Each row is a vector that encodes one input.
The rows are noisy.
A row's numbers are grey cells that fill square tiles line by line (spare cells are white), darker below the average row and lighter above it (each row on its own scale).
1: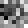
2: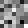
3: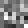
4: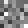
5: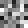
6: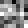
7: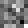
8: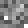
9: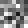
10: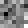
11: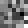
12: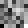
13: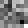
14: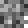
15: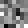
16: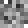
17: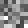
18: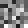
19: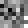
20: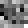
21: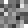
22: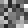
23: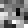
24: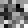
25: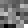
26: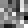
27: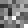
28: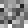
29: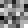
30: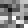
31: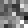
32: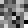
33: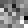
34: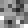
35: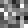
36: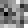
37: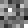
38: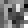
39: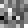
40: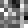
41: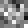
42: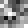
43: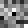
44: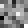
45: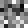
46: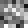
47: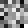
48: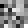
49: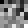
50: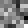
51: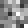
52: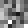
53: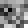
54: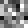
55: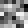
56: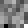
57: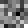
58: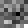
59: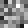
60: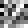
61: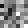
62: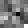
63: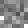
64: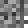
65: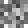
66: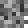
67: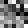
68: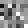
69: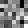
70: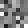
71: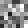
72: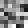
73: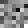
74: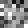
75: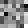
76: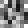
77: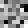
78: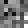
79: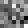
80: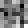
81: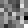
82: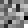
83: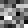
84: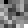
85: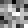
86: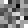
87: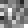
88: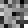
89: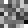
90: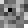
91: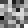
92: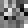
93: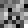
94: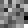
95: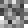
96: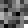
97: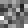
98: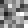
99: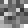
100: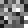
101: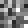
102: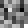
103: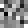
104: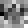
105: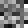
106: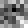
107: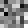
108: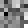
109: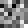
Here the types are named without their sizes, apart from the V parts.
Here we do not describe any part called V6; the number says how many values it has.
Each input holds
either a point on each of two circles, or a value of V6.
